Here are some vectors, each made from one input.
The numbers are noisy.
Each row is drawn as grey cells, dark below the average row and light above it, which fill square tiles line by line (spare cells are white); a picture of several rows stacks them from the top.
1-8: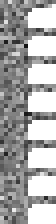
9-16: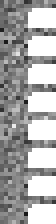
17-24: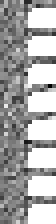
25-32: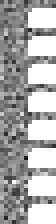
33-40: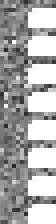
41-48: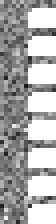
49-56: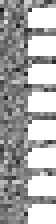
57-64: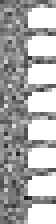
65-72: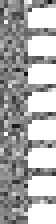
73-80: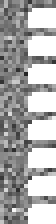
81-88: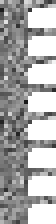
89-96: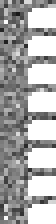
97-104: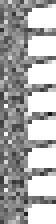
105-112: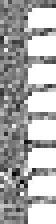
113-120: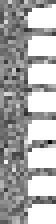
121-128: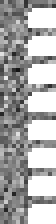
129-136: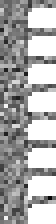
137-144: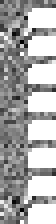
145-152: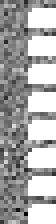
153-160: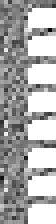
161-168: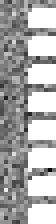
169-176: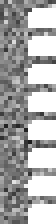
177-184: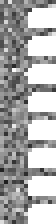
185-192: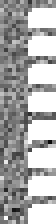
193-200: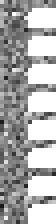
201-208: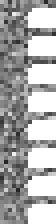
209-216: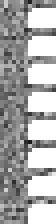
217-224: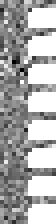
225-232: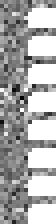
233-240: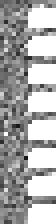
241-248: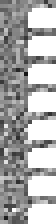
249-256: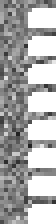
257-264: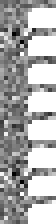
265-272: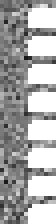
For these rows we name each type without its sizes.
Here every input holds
a list of points on a line.
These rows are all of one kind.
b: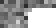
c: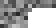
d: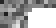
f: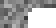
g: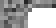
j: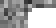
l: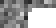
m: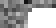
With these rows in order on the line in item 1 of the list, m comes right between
g and l.
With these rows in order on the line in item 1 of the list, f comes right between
d and g.
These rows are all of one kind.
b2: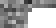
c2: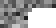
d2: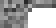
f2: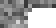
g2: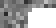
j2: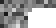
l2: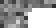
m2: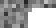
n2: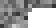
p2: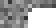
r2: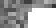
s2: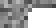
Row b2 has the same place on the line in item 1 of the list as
g2 and r2.
